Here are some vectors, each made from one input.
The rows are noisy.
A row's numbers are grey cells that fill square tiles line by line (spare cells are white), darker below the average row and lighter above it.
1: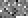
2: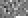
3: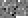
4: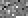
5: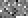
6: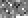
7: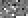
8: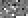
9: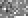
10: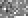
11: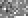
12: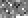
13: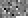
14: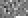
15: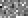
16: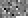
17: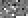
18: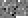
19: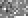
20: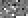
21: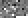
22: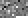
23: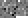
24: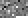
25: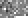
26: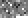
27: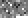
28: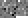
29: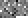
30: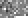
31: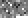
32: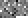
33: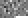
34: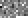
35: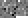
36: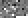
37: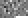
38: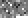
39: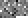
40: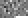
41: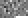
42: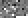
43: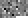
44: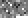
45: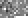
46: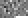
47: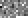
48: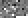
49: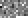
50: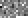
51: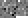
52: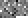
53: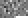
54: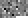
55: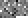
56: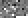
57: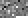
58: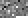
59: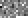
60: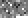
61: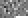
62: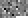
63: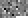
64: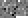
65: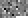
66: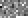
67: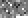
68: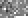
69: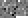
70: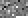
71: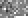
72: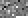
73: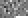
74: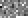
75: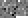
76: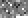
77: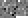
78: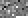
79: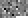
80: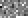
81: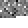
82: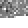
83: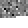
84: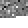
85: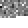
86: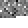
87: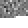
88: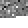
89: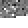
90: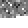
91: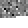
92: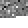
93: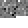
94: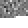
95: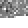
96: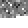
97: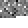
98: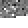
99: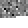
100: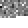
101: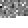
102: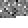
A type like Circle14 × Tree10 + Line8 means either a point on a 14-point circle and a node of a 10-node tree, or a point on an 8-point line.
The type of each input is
Tree9.
